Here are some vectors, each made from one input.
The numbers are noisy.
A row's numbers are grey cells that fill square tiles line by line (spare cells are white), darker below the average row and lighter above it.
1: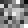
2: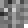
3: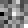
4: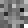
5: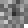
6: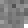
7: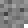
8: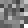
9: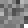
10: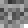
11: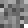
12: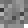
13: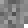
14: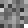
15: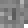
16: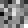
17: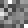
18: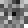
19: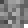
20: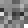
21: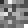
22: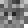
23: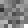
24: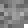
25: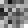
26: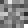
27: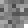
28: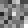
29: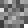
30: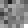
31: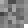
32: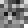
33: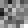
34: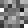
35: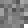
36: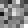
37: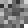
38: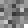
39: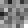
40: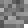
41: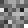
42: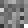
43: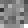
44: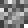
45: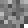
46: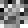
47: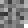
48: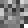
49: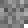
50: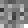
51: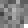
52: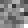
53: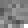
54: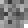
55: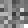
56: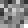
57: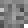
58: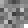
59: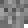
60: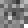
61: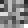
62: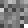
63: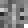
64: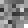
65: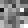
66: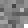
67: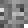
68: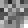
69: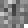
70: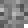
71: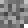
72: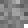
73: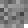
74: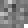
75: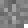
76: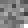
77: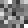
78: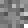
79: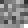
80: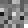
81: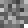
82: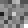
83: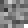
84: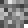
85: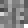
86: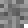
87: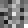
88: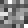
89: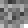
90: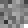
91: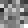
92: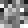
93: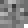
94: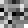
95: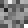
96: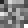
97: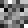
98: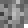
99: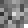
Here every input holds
either a point on a 5-point circle, a point on a 6-point circle and a true/false value, or a fixed value, or a point on a 4-point line and a point on a 5-point line.
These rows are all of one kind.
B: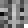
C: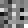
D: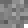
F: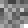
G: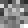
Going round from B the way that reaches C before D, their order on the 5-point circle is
B, C, F, D, G.
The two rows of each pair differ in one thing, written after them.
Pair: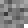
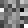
the place on the 6-point circle
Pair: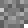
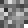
the place on the 5-point circle
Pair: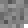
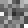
the place on the 6-point circle
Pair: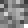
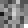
the place on the 5-point circle
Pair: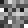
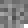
the place on the 5-point circle
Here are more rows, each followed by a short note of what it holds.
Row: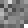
a point on a 4-point line and a point on a 5-point line
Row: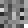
a point on a 4-point line and a point on a 5-point line
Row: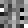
a point on a 4-point line and a point on a 5-point line
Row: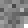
a point on a 4-point line and a point on a 5-point line
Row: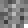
a point on a 5-point circle, a point on a 6-point circle and a true/false value
